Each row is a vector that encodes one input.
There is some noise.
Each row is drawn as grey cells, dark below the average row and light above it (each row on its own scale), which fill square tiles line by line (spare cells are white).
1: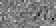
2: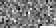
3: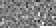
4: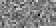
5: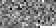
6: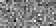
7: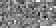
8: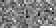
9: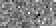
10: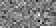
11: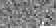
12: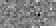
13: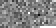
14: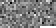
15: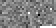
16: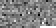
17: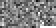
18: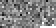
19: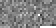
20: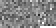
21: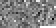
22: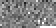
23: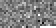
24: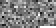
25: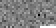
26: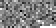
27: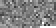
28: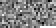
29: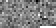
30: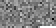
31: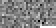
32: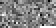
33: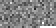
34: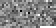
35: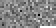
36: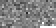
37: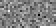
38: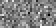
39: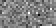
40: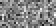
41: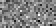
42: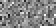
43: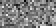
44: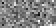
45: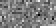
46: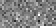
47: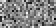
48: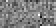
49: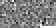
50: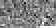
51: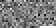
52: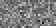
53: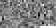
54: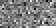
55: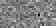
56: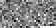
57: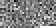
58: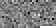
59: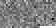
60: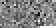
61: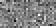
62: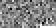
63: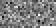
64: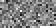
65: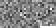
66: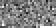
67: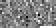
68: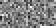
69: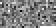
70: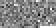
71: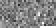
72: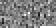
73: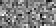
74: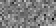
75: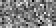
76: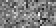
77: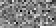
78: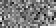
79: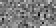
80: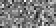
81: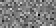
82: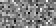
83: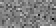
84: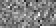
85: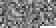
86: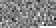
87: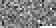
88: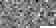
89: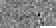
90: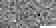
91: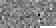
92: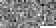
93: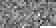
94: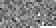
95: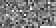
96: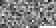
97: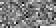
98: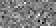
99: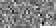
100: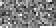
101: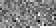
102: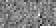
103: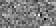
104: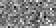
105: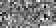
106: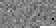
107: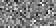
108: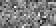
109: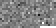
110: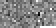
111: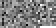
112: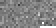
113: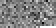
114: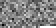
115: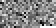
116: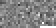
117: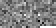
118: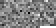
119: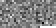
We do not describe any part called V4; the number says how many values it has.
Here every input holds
a point on a 7-point line and a value of V4, together with either one of 8 labels, or a node of an 8-node tree.
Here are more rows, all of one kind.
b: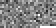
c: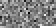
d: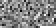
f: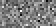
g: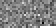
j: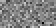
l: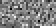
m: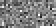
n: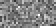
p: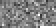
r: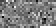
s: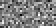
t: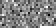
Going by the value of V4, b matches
c and j.
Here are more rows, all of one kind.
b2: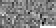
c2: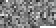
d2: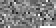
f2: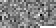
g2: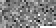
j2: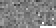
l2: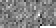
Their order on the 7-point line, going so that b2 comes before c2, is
j2, g2, f2, b2, d2, c2, l2.
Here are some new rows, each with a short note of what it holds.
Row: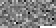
one of 8 labels, a point on a 7-point line and a value of V4
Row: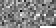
one of 8 labels, a point on a 7-point line and a value of V4
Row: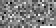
one of 8 labels, a point on a 7-point line and a value of V4
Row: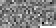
one of 8 labels, a point on a 7-point line and a value of V4
